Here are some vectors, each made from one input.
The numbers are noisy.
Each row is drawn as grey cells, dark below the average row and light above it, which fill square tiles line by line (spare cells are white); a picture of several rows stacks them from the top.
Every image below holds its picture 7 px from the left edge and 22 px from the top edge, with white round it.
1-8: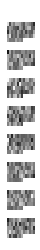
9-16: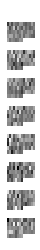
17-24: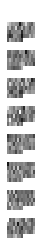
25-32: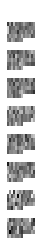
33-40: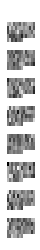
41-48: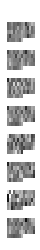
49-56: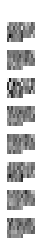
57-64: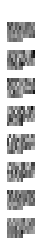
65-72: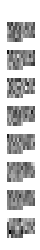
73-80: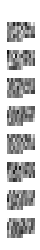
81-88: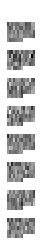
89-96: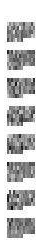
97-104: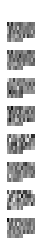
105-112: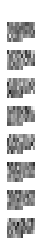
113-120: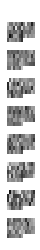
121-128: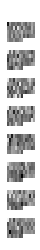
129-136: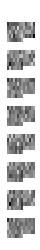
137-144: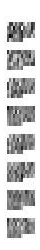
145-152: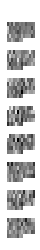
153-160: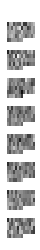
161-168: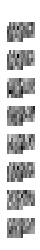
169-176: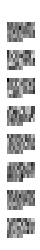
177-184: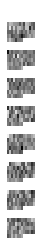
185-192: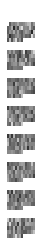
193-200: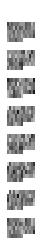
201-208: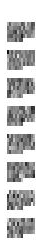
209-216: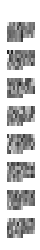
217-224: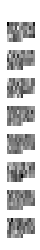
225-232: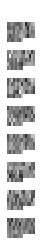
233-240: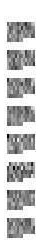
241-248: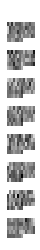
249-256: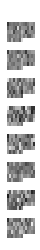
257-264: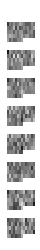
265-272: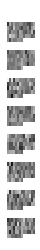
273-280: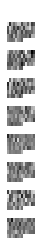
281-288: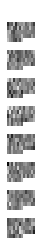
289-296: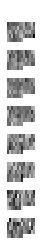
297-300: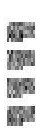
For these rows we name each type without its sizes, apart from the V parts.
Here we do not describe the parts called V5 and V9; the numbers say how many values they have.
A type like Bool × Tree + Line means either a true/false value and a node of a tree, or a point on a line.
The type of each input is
Bool × V9 + Line × V5.
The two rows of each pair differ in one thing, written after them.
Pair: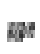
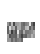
the value of V9
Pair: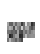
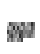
the true/false value
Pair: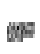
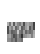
the true/false value
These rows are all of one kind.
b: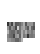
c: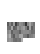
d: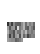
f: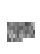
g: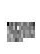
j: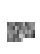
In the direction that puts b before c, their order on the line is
g, d, b, j, c, f.
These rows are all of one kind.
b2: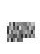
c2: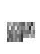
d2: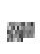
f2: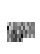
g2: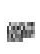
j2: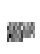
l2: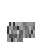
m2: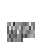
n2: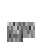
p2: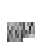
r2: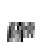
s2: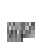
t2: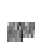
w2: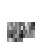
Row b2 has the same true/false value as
d2, g2 and l2.
